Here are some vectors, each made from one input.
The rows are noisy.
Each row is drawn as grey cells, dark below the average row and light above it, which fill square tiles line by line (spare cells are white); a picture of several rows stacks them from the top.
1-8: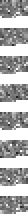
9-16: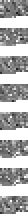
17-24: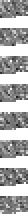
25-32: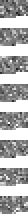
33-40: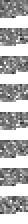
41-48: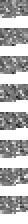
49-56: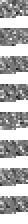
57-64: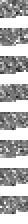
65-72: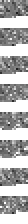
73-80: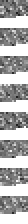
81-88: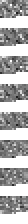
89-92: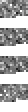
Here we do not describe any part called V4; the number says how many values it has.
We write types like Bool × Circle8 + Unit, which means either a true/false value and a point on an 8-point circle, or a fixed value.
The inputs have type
Line8 × V4 + Line9.
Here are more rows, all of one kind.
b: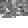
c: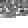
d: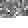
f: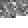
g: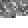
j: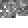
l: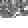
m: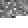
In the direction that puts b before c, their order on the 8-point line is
b, g, f, l, m, c, j, d.
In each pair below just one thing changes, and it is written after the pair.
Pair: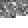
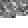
the place on the 8-point line
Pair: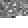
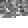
the value of V4
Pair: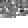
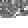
the value of V4
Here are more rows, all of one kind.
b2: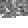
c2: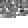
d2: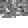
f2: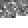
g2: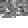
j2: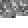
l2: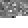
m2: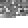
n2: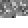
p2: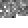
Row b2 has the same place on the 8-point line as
d2, g2, j2 and n2.
